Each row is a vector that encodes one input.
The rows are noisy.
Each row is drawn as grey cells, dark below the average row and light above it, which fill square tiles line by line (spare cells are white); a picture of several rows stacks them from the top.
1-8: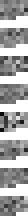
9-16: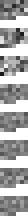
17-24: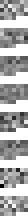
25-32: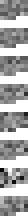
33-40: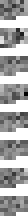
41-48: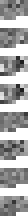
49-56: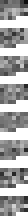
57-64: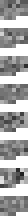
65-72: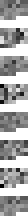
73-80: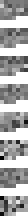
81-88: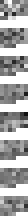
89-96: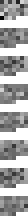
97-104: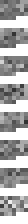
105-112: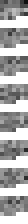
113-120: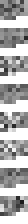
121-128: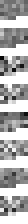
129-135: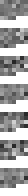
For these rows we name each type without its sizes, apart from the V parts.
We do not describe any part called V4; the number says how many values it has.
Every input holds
either a true/false value and a value of V4, or a list of points on a line.
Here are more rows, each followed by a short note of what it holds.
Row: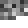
a list of one item
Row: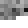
a list of three items
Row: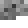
a list of one item
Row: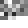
a true/false value and a value of V4
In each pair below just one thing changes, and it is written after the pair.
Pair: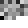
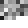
the true/false value
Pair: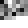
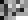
the true/false value
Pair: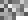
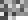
the value of V4
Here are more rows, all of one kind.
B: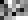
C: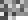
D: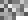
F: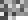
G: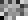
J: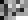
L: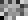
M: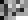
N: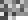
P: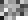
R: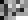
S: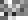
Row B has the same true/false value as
P and S.
